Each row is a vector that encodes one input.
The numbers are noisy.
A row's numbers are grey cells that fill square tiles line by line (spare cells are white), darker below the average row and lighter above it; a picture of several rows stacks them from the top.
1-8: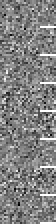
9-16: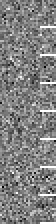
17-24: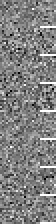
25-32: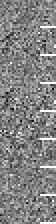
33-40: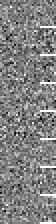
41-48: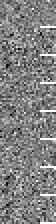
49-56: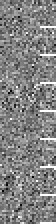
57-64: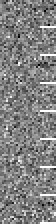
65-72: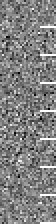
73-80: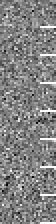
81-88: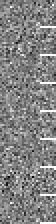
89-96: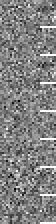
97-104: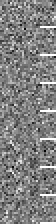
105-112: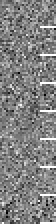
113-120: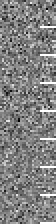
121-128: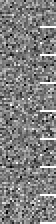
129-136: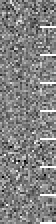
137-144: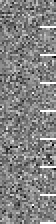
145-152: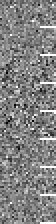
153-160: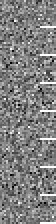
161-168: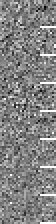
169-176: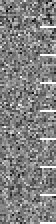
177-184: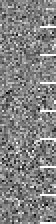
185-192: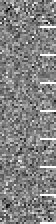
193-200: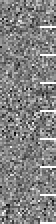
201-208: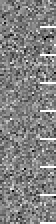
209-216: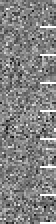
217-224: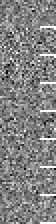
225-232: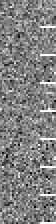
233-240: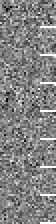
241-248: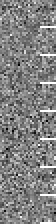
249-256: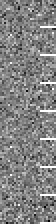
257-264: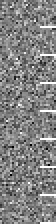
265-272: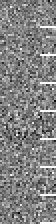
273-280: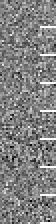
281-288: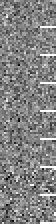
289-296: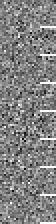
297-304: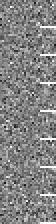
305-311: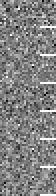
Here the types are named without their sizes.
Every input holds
a point on a line, together with either a label, or a point on a line.
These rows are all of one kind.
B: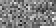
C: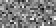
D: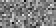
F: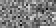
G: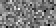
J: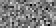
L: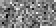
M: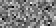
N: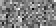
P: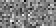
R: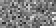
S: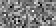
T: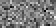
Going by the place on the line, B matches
C, F, R and S.
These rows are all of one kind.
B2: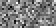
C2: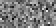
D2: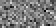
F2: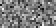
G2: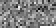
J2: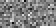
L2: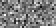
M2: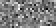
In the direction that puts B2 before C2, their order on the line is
B2, M2, G2, L2, J2, D2, C2, F2.
